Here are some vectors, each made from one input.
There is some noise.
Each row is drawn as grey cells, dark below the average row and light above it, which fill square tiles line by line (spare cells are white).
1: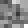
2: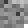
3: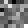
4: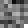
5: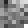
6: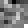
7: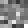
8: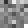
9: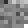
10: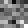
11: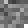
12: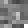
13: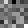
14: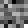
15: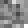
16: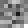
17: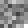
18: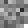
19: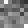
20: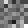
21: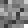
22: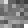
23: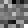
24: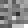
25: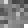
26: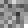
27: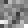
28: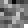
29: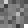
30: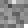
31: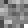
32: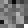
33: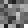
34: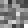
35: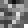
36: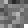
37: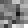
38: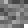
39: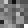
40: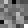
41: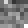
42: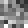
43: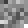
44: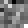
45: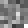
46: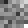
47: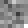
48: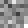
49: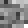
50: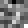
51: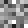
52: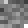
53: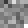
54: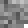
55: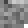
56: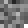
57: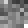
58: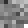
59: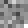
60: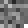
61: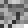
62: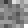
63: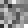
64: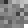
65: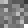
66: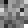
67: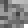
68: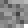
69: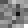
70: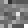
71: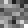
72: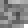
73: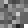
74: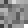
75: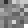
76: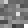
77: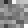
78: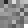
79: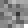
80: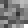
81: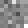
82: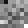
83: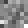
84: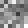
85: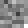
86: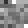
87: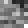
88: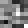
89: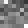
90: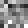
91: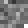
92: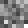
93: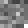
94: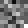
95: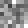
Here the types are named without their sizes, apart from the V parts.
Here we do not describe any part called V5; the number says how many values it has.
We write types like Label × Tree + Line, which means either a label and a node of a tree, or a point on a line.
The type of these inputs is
Bool × (Tree + V5).
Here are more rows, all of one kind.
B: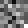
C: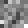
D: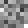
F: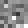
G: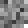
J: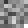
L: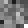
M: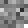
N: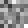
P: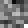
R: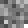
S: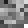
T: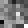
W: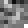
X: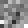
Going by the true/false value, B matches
L, P, T and W.
